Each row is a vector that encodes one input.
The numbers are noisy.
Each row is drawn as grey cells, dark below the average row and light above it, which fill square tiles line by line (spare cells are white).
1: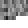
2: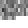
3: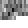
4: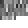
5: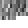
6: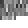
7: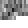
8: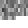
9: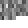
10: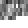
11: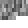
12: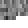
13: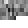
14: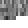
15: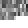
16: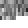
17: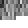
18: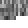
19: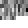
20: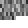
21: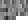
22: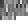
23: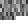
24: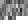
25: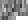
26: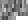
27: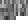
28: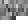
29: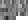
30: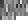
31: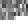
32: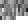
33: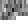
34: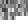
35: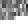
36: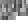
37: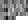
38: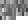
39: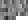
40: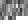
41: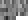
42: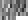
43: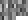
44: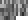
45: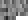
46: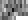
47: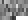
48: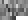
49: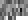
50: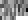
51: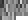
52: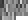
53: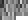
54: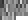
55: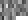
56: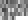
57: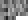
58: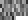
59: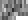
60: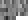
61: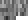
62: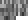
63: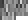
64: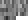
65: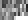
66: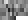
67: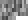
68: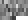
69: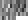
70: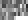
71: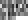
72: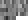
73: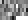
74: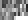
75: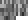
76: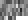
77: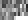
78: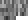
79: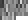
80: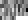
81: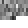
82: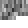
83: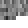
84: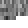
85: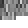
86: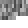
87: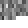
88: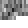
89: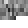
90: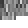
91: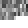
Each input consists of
one of 11 labels.
